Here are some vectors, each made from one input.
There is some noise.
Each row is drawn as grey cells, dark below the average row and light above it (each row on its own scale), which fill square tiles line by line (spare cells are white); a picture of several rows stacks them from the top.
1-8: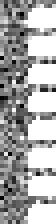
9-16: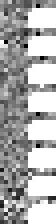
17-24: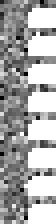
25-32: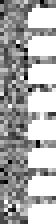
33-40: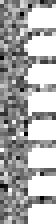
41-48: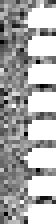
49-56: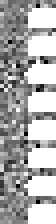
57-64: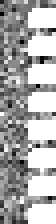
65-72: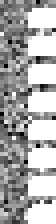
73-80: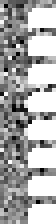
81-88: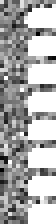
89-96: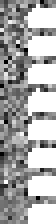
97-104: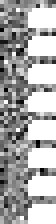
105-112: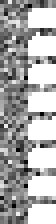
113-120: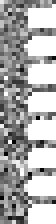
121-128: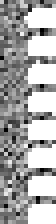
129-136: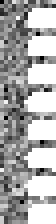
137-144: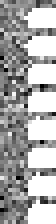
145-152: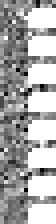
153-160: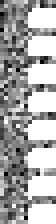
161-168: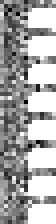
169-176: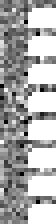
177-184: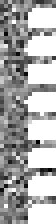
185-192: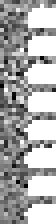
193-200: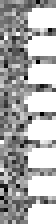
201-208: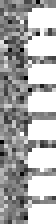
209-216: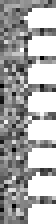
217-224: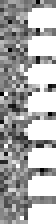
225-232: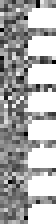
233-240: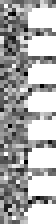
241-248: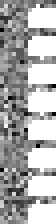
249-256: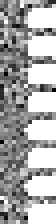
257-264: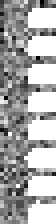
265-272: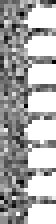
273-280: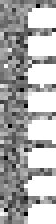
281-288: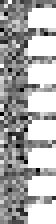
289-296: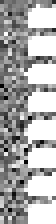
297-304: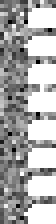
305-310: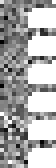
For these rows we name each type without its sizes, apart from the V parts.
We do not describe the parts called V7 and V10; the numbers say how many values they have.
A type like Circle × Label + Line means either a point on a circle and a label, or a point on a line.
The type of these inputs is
Bool × (Circle + Label) × V10 + V7.
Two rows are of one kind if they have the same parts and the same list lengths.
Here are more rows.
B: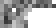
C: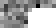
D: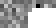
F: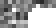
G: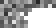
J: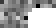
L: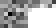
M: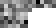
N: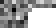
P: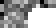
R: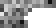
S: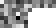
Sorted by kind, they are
B, C, D, F, G, J, M
L, R, S
N, P

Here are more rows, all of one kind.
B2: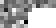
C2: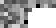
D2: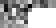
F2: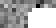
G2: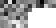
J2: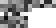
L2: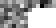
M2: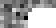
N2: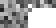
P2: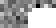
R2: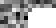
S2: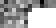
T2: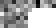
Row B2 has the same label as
C2, D2 and S2.
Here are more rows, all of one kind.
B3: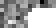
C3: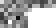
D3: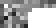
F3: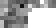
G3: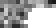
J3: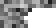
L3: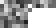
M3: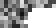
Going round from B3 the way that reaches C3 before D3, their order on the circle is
B3, L3, F3, C3, D3, G3, M3, J3.
